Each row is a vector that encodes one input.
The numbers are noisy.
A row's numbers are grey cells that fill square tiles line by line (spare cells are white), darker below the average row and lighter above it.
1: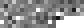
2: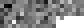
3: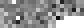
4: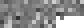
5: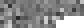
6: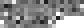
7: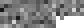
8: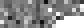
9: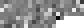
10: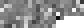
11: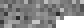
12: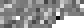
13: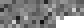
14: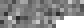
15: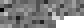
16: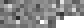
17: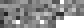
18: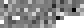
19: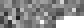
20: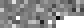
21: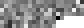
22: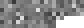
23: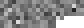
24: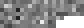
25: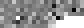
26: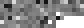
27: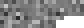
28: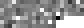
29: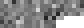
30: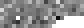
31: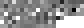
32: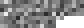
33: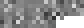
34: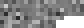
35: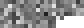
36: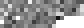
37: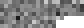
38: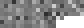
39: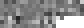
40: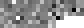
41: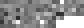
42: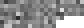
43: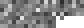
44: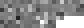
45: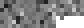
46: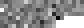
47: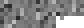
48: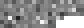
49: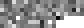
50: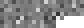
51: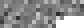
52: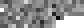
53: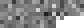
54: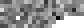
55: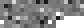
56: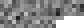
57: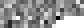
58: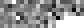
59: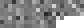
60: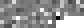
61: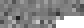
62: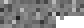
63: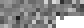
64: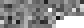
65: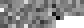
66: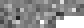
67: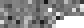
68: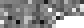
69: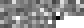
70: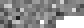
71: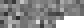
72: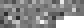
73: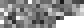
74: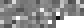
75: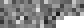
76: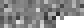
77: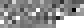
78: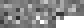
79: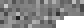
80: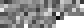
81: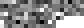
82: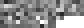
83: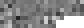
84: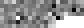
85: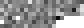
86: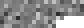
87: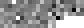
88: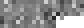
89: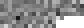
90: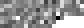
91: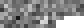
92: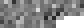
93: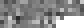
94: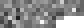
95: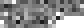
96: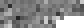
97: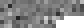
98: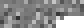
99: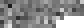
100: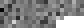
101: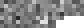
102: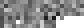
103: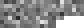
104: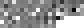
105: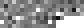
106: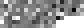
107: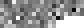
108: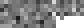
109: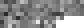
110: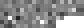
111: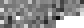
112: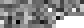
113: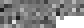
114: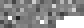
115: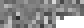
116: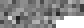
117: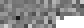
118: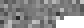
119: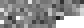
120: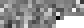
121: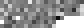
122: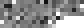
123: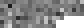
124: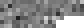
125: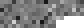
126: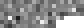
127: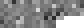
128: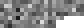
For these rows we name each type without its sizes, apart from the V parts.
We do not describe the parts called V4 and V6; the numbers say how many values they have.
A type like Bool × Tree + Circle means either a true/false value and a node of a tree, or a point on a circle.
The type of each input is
(Bool × V6 + Line) × V4.
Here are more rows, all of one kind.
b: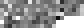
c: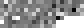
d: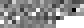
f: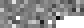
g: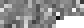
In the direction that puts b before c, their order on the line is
g, b, c, d, f.
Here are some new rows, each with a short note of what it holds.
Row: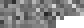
a true/false value, a value of V4 and a value of V6
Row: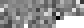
a point on a line and a value of V4
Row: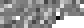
a point on a line and a value of V4
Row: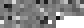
a point on a line and a value of V4
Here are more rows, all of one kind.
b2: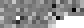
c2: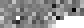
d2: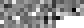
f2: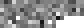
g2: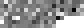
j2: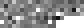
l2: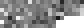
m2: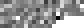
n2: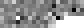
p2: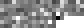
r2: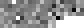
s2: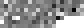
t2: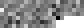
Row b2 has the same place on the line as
c2, g2, n2 and s2.
